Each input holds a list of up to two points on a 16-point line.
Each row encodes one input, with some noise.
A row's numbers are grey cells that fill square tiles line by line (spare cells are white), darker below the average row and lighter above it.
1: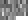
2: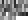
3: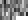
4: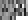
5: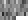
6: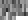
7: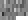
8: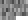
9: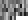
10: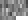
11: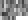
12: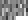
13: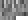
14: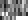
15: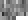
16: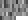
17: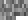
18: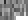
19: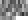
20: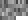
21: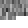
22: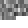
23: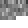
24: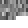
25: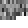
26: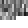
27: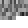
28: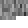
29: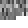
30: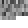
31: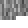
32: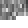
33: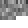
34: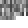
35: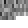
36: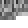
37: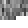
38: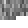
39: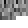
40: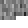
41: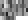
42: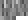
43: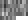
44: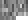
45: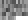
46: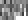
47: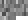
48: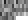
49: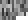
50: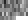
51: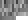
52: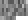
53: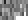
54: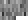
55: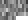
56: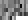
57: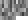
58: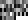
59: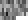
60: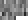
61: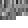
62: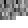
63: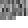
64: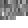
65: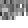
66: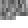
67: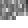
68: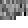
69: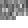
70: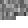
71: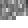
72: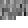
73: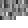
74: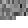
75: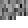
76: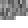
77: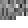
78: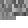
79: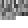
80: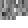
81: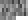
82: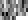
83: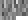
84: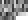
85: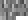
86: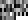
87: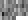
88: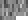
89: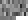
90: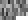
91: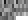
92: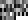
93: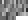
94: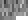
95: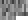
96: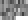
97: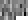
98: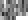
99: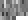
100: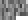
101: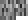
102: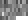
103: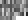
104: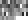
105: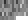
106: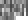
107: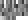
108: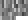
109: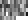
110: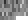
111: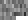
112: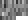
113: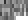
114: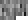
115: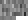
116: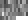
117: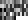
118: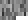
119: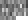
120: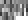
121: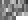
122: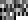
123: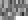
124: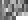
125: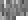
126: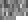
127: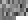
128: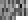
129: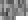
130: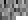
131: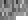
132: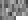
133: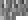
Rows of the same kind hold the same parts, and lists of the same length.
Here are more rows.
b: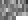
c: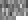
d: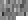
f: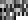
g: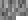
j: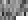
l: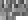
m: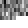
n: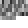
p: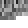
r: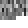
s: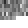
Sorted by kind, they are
b, c, m, p, s
d, g, j, l, n, r
f

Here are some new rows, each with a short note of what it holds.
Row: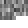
a list of one item
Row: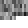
a list of two items
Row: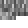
a list of two items
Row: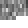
a list of one item
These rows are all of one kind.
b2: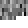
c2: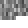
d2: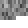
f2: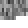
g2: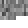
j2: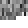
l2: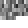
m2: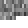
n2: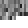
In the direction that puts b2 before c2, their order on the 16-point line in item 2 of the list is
l2, f2, m2, g2, d2, j2, b2, n2, c2.
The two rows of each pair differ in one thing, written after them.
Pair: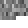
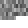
the place on the 16-point line in item 2 of the list
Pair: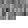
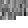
the place on the 16-point line in item 1 of the list
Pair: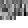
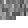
the place on the 16-point line in item 2 of the list
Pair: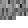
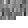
the place on the 16-point line in item 1 of the list
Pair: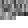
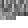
the place on the 16-point line in item 2 of the list
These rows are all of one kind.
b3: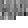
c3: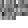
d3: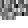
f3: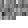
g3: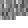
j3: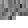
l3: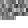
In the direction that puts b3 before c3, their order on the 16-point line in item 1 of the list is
l3, d3, g3, b3, c3, f3, j3.
